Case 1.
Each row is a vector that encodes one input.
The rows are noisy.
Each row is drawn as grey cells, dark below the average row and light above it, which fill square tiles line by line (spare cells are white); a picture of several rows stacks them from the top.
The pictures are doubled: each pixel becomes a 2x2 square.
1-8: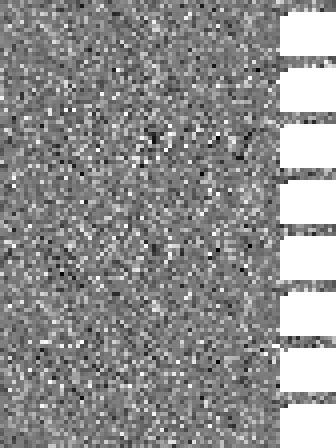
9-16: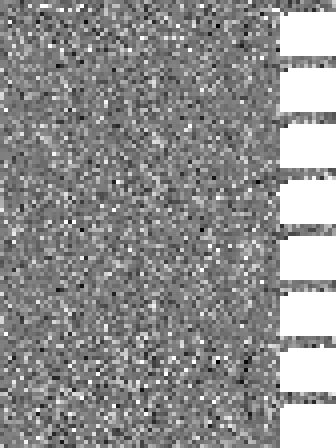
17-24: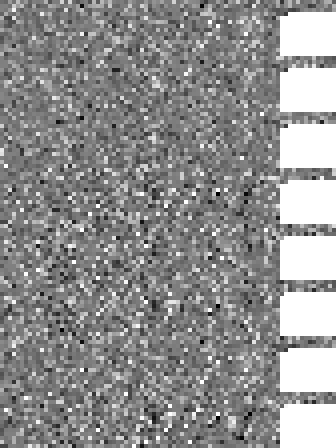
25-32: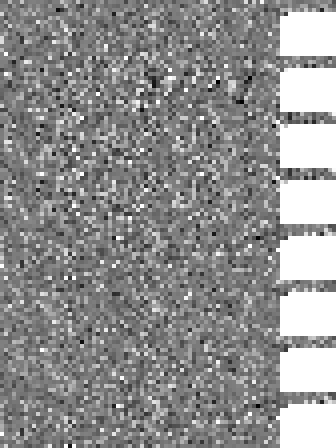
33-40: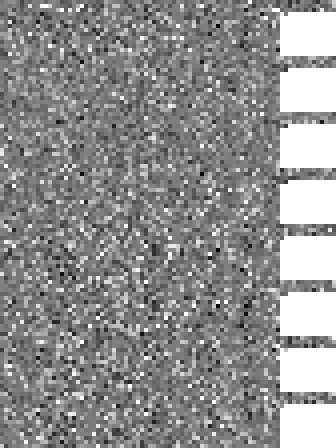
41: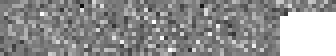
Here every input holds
either a point on a 6-point circle, or a point on a 5-point line.
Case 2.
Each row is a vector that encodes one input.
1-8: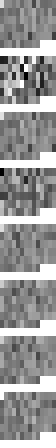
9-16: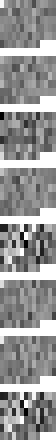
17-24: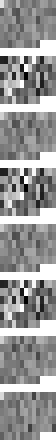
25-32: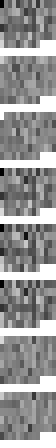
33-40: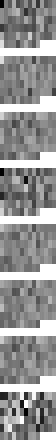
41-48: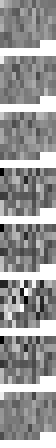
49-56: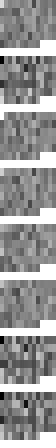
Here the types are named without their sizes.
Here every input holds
a list of points on a line.
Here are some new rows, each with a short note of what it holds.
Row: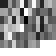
the empty list
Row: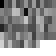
a list of one item
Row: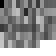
a list of one item
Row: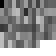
a list of one item
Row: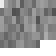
a list of two items
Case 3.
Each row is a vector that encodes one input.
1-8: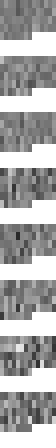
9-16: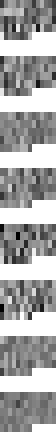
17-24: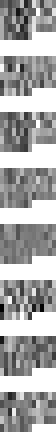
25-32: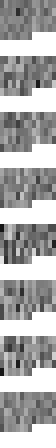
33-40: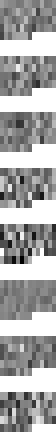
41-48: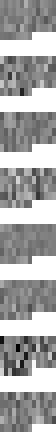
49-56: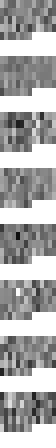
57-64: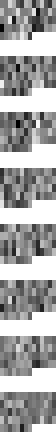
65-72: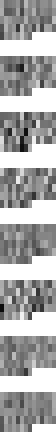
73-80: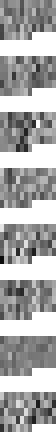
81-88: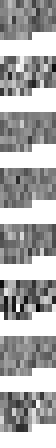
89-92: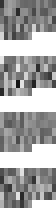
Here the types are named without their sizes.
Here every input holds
either a label, or four true/false values.
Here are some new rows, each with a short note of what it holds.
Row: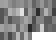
four true/false values
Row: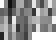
a label
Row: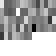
a label
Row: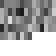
four true/false values
